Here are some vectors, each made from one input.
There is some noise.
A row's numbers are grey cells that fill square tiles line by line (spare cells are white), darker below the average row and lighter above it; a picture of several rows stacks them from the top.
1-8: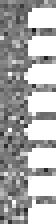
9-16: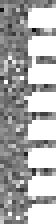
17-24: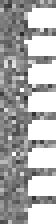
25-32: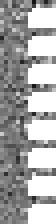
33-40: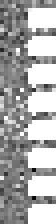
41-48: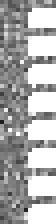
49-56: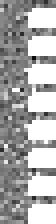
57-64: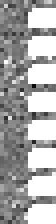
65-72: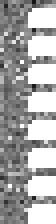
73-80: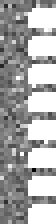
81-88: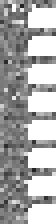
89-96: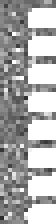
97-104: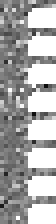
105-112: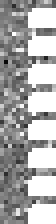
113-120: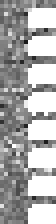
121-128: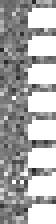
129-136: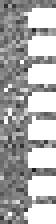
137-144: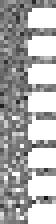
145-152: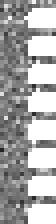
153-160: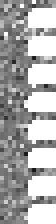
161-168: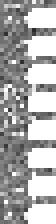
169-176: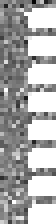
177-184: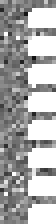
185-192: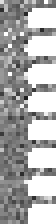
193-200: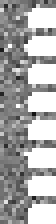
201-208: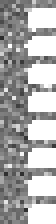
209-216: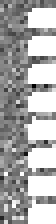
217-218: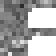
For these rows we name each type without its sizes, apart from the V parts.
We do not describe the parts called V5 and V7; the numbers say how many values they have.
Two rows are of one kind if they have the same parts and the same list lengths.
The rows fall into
2 kinds.
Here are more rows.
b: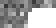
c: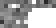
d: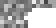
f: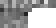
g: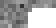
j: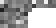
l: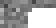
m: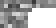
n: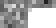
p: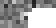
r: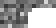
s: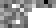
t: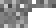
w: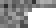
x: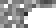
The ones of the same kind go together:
b, g, l, m, p, r, w
c, d, f, j, n, s, t, x

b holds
a point on a line, a true/false value and a value of V7.
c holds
a true/false value, a value of V5 and a value of V7.
